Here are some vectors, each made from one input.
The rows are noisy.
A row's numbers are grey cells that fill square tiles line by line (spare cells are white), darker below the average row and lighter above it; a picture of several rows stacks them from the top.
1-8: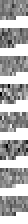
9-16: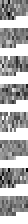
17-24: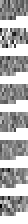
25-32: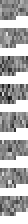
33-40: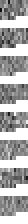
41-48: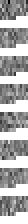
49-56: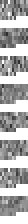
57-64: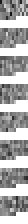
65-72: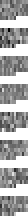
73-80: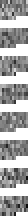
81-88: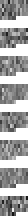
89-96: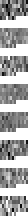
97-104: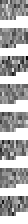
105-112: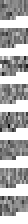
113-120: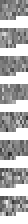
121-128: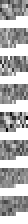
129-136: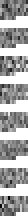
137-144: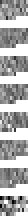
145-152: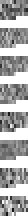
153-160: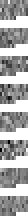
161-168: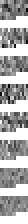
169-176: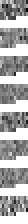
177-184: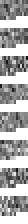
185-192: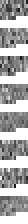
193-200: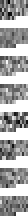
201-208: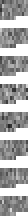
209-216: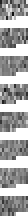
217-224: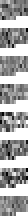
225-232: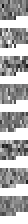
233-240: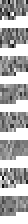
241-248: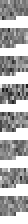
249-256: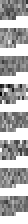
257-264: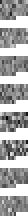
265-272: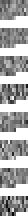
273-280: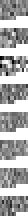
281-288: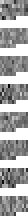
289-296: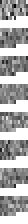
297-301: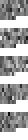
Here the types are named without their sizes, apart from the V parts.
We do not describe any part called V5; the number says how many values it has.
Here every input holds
a node of a tree, together with either three true/false values, or a value of V5.
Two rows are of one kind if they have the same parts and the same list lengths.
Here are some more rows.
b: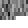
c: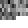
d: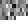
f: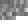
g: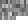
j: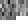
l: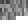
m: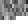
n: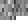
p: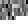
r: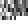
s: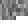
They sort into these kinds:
b, c, d, j, p, s
f, g, l, m, n, r

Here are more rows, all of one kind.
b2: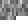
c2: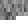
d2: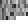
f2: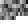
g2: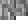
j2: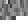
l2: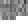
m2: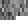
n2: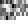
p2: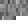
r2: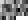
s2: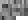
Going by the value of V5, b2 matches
j2, p2 and r2.
